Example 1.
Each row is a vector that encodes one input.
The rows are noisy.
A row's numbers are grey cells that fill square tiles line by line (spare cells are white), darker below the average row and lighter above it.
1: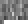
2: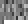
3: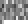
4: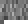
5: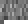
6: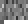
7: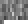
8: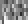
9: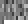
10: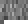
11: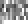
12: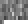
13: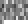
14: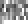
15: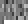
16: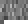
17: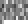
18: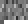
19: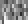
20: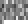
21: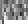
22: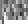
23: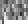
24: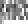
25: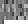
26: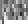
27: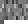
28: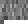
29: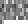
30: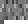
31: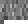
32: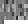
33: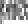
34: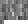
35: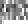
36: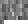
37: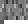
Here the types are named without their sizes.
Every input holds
a point on a line.
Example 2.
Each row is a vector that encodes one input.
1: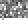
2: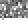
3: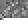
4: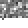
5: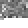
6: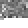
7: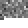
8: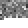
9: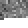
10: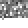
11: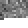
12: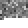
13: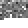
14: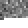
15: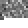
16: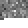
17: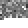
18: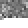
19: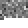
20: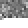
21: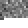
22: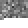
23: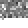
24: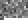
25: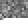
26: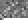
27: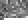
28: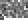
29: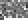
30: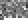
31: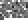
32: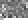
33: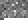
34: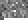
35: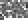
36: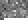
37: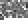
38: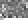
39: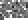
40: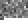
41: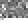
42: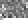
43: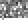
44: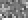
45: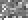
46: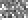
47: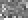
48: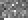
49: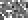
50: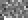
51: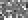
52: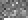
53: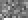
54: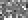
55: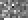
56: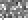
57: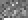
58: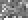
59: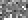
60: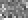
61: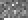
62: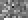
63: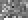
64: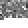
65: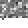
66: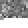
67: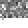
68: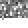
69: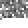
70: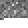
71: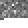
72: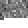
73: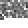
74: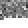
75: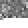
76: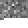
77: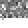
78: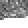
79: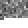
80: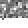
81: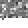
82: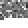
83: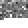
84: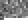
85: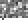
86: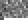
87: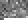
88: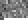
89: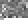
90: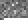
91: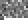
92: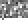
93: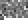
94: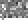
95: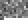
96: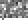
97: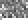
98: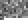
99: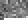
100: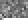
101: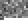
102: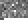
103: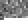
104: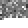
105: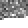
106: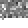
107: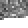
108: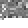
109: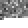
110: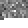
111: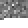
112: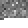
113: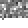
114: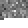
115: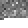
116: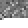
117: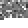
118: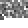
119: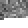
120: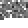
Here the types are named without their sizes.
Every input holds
a point on a line.
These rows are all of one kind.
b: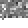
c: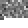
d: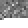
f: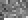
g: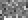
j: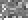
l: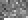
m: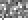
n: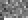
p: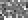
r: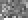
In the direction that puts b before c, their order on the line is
m, b, j, r, d, l, f, n, c, g, p.
